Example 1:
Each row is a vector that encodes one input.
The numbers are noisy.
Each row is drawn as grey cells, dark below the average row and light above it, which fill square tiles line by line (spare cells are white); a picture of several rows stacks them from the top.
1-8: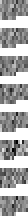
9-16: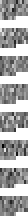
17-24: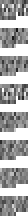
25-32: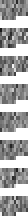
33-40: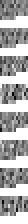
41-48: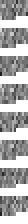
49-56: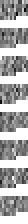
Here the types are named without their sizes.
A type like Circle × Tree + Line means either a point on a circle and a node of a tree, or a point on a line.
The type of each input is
Bool × Tree.
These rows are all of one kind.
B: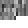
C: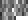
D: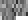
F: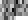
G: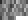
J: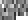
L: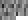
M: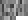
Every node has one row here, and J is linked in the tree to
F.
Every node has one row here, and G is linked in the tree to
D and M.
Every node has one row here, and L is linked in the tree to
C, F and M.
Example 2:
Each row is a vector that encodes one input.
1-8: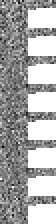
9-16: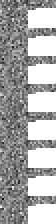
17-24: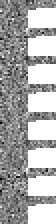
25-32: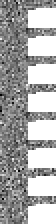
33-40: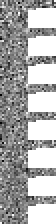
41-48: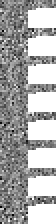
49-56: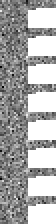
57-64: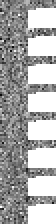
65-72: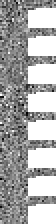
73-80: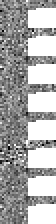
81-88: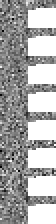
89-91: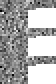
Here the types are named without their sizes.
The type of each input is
Bool × Bool × Bool + Circle + Unit.
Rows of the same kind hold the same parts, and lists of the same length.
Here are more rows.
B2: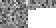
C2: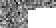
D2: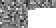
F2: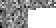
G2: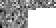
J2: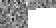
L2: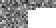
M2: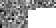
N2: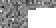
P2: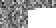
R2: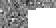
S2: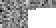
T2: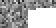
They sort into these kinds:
B2, J2, S2, T2
C2, D2, L2, N2, P2, R2
F2, G2, M2

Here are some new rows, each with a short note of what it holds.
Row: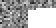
a point on a circle
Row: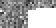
three true/false values
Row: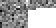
a fixed value
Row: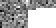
a fixed value
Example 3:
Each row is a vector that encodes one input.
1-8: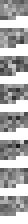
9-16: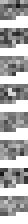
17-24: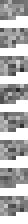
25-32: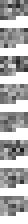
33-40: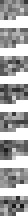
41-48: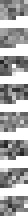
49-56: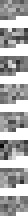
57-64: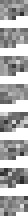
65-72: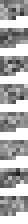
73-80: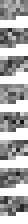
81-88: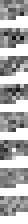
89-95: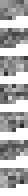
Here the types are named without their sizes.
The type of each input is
(Bool × Bool × Bool + Unit) × Label.
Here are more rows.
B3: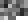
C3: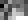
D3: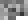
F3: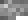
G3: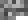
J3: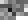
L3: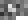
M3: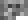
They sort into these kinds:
B3, D3, J3
C3, F3, G3, L3, M3

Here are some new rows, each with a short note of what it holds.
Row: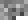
a label
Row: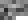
a label and three true/false values
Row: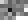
a label
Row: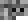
a label
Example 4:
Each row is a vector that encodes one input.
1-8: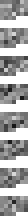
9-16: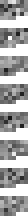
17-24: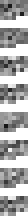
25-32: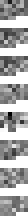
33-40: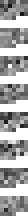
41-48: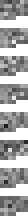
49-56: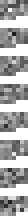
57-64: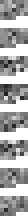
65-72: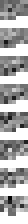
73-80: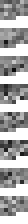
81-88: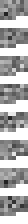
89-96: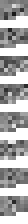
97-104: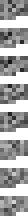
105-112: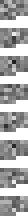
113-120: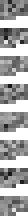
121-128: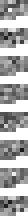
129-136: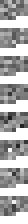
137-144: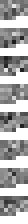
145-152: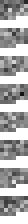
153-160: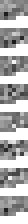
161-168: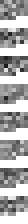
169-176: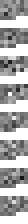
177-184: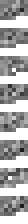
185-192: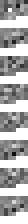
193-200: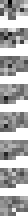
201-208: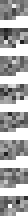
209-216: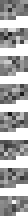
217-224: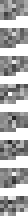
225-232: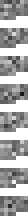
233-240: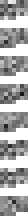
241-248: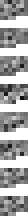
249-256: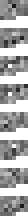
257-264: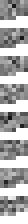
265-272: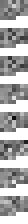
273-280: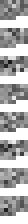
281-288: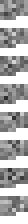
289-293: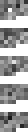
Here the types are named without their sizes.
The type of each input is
Bool × Bool × Bool × Bool + Circle + Unit.
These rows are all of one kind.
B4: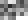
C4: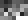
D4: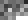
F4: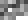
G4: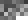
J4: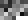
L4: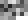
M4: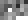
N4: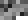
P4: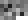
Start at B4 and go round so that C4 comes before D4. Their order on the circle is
B4, L4, P4, N4, J4, C4, G4, D4, M4, F4.
